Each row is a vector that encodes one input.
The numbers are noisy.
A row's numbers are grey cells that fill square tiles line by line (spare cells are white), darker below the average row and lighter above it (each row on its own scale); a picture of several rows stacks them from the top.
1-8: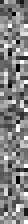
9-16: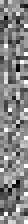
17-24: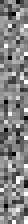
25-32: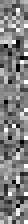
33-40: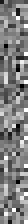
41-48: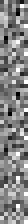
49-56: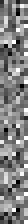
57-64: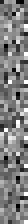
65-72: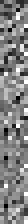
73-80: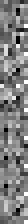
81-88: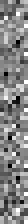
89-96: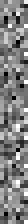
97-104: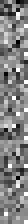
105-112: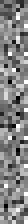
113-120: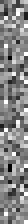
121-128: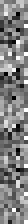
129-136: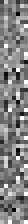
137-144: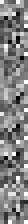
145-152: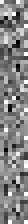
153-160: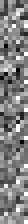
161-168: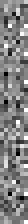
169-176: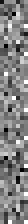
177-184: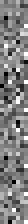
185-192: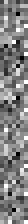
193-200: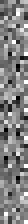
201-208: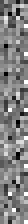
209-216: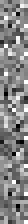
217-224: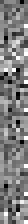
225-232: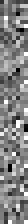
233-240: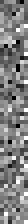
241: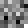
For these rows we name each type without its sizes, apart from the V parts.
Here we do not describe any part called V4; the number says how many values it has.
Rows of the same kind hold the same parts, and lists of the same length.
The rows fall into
3 kinds.
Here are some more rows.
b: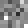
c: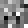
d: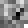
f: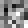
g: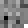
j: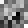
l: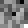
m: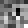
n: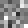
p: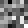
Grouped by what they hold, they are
b, f, l, m, n
c, d, g, j
p

